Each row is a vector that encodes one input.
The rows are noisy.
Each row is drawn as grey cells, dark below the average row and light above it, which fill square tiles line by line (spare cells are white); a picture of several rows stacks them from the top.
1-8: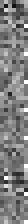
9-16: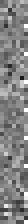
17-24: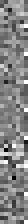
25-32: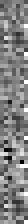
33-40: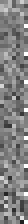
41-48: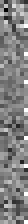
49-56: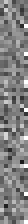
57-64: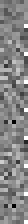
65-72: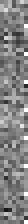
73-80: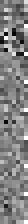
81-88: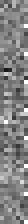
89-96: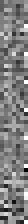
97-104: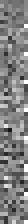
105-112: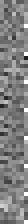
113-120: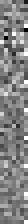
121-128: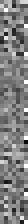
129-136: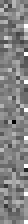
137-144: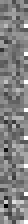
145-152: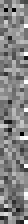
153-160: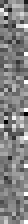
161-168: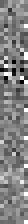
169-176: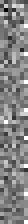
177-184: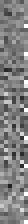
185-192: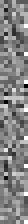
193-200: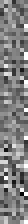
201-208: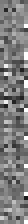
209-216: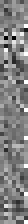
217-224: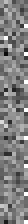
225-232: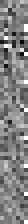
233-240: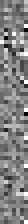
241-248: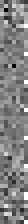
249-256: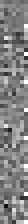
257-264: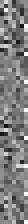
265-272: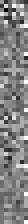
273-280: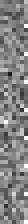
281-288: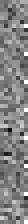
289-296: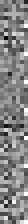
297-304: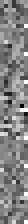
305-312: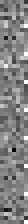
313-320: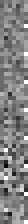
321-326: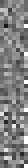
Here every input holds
either a point on a 19-point circle, or a node of an 11-node tree, or three true/false values.
